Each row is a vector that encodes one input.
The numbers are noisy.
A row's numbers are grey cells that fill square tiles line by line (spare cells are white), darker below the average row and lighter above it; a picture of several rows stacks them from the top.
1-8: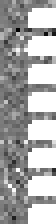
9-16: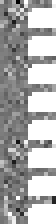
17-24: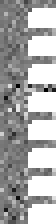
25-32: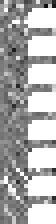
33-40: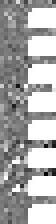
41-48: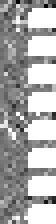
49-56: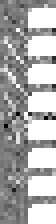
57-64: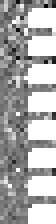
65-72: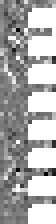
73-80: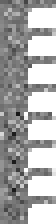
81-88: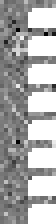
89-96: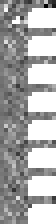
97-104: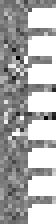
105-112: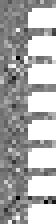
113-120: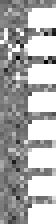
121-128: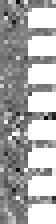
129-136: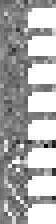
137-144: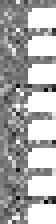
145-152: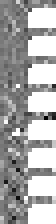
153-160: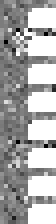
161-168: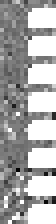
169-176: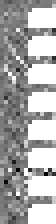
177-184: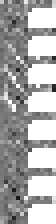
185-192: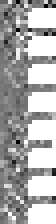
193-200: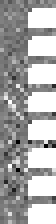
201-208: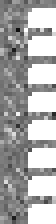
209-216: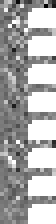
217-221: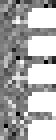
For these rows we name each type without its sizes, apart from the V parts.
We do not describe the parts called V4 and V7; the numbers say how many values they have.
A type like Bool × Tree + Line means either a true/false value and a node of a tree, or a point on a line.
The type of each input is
(Bool × Bool × Bool × Bool + Unit) × V7 + Line × V4.
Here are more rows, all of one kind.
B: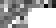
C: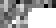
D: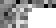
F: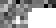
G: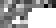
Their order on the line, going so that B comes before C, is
B, F, C, G, D.
